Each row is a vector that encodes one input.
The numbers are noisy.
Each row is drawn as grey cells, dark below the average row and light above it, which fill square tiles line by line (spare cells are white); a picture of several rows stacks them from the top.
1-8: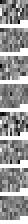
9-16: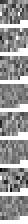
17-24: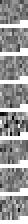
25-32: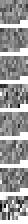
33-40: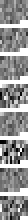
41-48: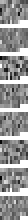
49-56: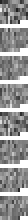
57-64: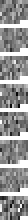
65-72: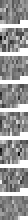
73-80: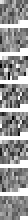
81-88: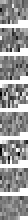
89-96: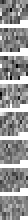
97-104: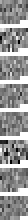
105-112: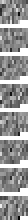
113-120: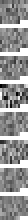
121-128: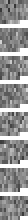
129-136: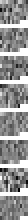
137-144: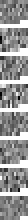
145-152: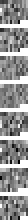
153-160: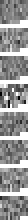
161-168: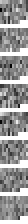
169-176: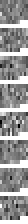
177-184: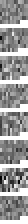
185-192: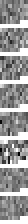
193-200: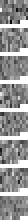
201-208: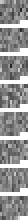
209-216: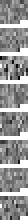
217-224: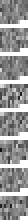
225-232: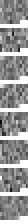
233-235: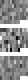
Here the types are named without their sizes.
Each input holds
a point on a line, together with either a point on a circle, or a fixed value.
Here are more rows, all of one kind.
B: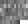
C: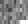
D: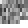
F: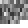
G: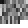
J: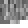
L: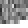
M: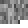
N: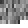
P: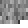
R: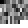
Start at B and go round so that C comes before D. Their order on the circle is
B, C, R, G, F, J, N, L, P, D, M.
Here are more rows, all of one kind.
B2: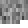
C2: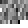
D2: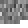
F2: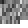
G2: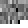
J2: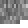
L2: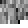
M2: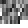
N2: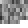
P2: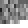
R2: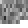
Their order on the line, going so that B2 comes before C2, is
M2, D2, F2, P2, L2, B2, C2, J2, N2, R2, G2.
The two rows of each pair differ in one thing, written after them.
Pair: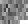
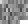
the place on the circle
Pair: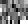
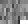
the place on the line
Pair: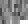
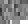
the place on the circle
